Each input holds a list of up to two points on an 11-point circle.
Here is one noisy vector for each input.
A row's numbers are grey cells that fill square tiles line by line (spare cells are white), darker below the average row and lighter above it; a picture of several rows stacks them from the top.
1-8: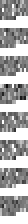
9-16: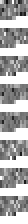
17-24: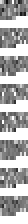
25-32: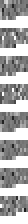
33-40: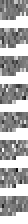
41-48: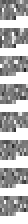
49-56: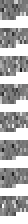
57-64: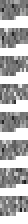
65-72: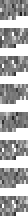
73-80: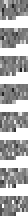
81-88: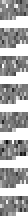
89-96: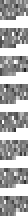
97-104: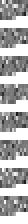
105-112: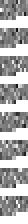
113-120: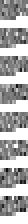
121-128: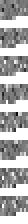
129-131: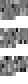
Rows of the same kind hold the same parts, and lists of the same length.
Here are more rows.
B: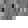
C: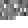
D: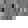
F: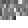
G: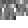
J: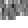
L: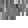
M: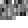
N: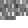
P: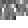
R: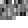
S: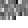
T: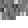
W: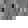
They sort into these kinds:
B, C, D, F, G, L, P, T, W
J, N, S
M, R

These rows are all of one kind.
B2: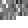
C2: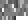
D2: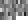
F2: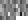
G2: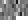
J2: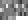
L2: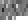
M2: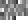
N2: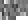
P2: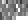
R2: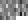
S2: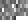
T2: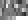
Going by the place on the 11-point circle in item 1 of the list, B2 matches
F2, J2, P2 and R2.
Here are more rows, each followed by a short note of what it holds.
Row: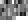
the empty list
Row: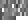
a list of two items
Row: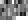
the empty list
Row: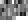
the empty list
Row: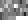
a list of two items
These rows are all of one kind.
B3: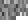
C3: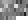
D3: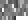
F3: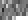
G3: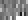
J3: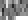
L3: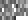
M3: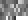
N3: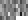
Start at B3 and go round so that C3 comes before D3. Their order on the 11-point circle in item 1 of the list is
B3, J3, F3, C3, N3, G3, M3, D3, L3.
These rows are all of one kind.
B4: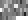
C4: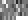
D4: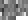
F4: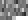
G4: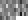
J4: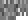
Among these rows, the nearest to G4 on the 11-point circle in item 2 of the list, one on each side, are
B4 and D4.
